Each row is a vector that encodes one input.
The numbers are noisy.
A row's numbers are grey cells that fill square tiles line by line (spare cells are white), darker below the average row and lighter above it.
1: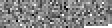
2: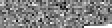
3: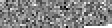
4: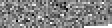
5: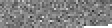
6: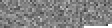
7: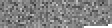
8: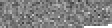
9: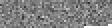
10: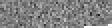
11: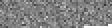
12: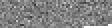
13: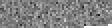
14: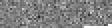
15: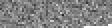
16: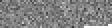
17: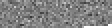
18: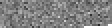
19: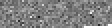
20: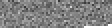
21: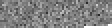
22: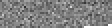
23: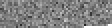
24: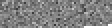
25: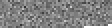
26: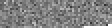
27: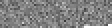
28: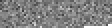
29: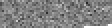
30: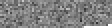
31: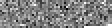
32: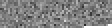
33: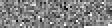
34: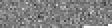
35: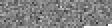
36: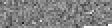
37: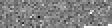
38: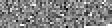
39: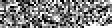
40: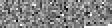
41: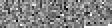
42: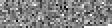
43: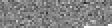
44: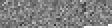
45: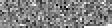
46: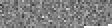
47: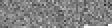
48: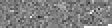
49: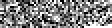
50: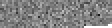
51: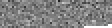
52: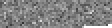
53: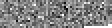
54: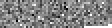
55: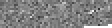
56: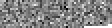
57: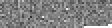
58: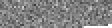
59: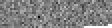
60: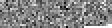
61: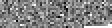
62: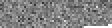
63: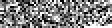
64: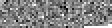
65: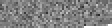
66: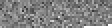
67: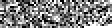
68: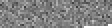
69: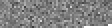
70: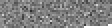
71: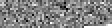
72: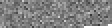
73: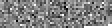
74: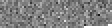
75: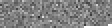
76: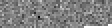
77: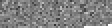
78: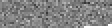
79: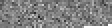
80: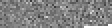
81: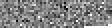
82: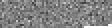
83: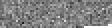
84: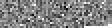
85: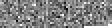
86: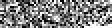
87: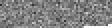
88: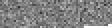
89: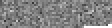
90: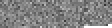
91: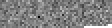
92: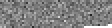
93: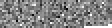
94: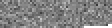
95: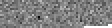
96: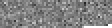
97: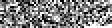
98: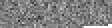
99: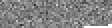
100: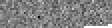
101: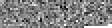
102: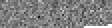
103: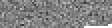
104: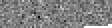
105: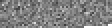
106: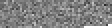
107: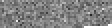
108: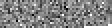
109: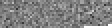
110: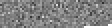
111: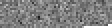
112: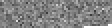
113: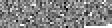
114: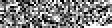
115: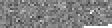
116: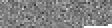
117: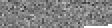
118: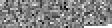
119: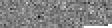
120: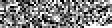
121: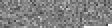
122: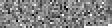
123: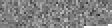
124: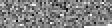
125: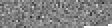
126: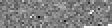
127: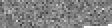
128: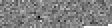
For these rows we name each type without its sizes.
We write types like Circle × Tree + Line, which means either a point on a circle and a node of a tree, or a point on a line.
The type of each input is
List(Label × (Label + Line)).
